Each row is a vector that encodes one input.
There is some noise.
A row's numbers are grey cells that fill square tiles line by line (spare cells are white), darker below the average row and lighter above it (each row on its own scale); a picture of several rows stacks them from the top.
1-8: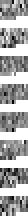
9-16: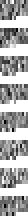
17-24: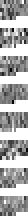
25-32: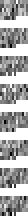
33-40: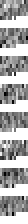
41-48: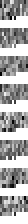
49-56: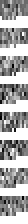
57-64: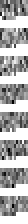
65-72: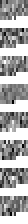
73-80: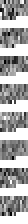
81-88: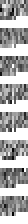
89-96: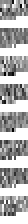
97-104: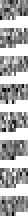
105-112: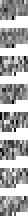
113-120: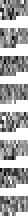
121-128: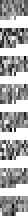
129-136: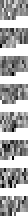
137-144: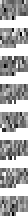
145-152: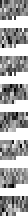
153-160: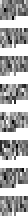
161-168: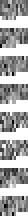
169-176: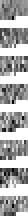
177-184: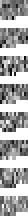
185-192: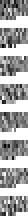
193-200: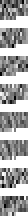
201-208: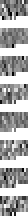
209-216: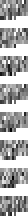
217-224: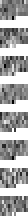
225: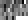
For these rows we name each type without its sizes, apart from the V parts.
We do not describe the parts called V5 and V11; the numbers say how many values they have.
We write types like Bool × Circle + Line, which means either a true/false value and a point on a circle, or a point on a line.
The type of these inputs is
(Bool × Circle + V11) × V5.
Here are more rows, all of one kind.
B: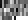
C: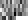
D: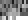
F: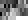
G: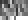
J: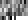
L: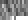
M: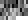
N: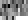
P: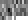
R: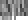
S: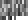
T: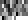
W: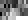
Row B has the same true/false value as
C, J and S.
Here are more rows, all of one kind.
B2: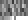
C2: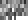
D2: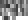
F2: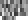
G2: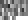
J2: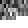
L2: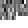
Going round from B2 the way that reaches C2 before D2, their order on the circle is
B2, C2, F2, J2, L2, D2, G2.
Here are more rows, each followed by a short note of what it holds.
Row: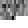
a point on a circle, a true/false value and a value of V5
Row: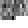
a point on a circle, a true/false value and a value of V5
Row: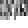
a point on a circle, a true/false value and a value of V5
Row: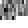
a value of V5 and a value of V11
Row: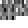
a value of V5 and a value of V11
